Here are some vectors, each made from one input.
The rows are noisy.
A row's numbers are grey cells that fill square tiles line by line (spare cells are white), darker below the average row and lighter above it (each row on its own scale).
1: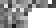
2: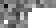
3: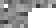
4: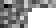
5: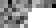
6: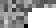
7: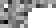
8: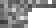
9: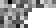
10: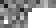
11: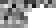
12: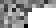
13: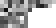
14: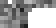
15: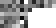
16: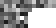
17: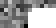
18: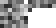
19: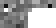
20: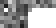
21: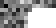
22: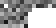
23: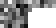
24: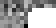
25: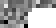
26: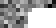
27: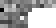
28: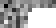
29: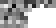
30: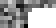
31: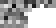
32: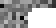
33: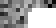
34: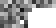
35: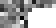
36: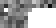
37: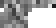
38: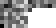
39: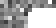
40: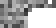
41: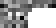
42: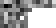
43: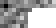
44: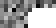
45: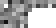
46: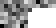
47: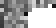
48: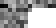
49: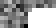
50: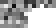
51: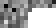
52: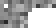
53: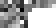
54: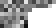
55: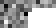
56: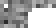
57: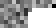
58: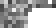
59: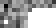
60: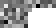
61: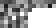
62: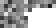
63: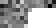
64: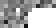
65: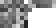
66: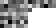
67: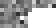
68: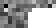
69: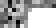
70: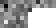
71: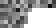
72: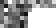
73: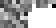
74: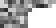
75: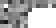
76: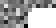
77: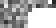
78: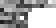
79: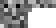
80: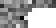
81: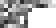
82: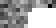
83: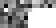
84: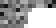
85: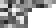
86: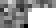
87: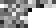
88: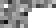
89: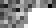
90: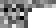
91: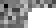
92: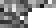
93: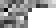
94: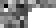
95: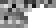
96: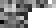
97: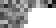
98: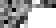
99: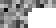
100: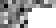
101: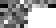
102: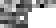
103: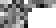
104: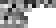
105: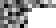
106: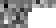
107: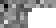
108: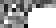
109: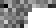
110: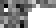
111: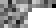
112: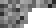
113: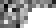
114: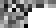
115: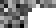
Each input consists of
either a fixed value, or one of 4 labels and one of 5 labels.
